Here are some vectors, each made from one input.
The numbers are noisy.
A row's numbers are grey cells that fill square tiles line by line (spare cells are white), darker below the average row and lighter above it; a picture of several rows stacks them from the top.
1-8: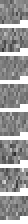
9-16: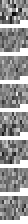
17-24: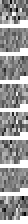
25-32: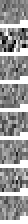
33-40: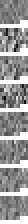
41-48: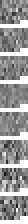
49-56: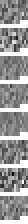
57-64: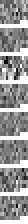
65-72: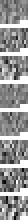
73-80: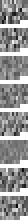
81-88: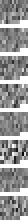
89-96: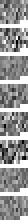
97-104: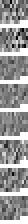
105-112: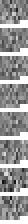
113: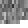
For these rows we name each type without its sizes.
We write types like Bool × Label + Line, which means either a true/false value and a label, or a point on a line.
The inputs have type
Bool × (Circle + Unit) + Line.
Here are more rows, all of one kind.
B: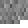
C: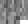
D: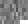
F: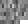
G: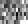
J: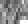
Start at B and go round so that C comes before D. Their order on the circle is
B, G, C, F, D, J.
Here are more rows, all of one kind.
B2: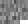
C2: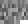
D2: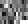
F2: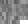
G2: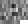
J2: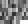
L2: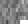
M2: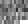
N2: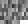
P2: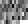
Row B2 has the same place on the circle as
G2, L2 and P2.
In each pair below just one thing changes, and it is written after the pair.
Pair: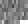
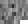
the place on the circle
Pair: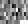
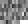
the place on the circle
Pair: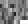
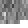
the place on the circle
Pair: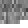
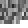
the place on the circle
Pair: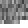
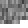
the true/false value
